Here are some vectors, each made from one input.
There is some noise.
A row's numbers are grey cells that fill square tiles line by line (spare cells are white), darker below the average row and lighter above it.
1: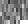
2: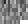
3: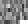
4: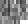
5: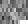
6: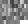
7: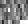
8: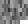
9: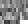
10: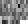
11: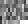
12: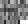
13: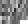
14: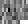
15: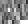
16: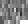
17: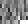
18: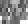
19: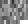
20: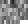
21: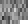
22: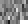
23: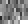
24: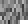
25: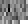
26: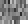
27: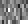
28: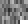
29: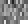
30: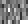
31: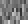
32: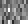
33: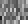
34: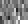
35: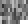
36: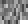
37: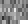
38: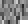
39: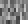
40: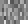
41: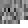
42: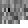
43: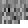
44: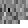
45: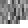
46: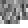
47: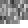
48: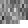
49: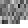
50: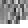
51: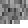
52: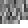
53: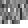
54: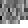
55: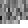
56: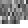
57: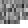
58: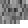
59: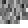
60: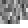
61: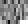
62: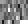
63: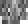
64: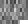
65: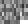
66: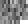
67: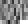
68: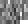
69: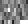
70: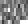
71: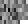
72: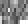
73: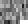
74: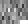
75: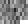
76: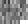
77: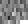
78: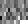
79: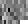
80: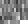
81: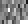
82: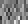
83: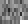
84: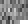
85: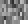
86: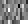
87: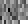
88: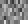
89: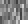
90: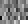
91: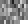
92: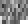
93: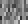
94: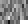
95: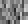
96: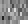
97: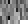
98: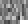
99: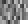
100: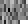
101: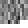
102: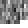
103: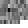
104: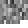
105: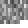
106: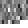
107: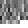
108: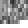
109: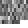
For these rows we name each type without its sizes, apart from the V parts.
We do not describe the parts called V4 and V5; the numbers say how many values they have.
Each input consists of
a value of V5, together with either a point on a line, or a true/false value and a value of V4.
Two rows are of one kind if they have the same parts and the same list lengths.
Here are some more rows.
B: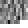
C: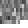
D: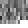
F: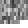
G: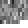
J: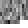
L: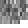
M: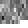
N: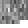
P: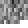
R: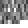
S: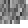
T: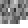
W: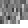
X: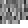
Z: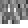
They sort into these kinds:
B, J, L, S, T
C, D, F, G, M, N, P, R, W, X, Z

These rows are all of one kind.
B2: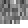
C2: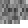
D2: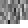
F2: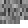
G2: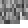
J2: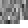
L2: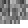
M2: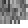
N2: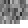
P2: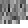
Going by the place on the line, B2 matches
L2, M2 and P2.
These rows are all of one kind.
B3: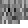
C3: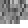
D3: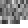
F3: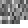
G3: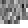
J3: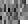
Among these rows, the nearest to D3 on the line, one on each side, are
F3 and J3.
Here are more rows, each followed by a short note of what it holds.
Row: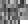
a point on a line and a value of V5
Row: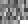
a true/false value, a value of V4 and a value of V5
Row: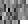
a point on a line and a value of V5
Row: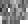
a point on a line and a value of V5
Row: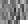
a point on a line and a value of V5
